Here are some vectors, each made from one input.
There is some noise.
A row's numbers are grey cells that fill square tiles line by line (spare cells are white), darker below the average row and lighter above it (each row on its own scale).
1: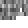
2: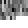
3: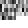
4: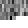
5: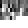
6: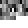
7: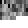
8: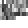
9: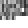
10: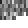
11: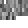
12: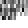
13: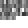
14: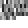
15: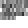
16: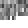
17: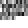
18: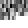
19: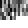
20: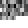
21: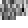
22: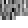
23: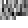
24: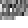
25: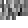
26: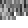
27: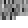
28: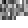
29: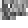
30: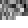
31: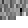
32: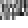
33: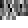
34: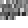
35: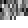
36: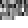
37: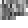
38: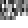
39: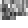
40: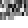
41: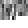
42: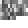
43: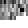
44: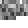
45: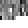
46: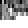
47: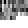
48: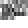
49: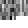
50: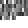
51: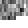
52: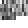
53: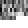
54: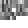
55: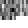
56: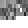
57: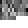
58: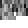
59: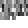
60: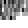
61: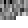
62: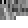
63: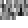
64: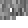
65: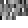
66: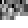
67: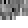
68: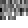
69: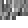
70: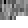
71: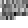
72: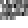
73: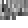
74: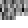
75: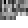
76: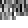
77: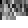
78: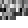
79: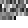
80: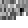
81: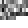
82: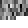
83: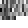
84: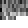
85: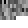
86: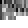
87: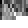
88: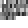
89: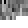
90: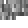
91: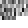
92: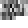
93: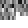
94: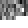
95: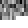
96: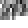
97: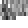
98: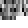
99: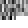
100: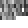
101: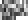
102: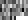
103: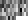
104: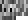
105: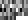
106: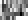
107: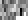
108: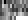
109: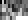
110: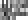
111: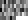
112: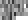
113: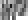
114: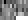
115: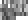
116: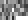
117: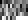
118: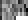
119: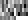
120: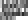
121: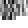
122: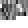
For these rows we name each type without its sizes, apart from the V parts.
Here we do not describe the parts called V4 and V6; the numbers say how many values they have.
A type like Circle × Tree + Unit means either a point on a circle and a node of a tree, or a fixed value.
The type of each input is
Bool × Bool × Bool × Bool × Line × V4 × V6.
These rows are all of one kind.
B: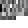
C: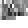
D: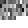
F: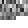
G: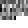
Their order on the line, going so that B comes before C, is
B, G, D, F, C.
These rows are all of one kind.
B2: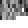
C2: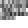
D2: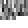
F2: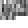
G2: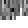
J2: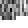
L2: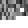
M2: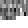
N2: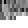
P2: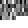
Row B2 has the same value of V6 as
D2, F2 and N2.
